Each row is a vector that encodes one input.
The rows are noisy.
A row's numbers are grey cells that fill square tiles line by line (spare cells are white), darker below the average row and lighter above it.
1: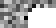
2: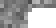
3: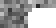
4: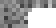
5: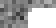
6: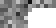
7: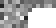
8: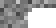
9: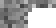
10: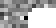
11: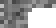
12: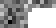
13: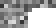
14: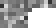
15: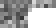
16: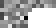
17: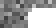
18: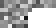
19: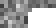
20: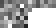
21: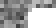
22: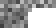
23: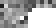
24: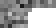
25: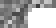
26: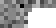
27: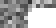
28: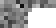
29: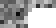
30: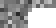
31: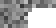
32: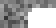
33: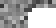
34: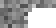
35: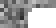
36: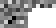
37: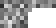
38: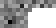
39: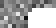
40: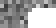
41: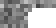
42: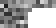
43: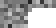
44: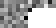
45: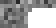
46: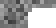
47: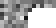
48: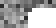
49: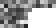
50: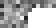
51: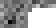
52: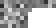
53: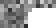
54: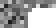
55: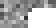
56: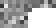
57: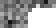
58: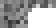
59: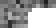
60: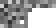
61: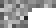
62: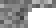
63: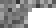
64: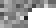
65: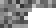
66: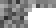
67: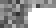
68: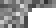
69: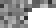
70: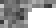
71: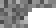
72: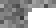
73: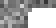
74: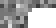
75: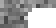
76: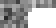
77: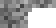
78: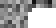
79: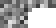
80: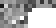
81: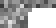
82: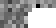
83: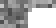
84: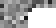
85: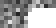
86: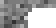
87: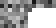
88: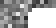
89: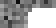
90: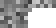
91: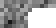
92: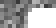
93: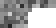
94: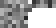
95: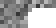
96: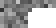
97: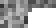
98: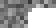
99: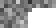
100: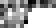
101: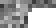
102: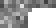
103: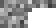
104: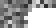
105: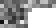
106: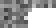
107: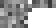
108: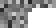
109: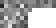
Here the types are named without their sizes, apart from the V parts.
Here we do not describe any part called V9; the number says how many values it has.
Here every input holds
either a point on a line, or a true/false value and a value of V9.
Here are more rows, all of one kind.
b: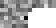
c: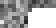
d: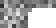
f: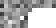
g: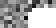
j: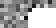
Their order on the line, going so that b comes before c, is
g, j, b, f, d, c.
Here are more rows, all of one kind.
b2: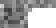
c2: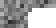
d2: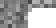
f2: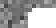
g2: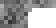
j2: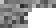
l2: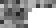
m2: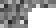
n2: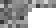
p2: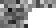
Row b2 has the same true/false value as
c2, g2, j2 and p2.
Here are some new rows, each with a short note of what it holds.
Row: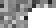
a point on a line
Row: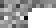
a point on a line
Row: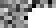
a point on a line
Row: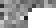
a point on a line
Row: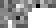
a point on a line
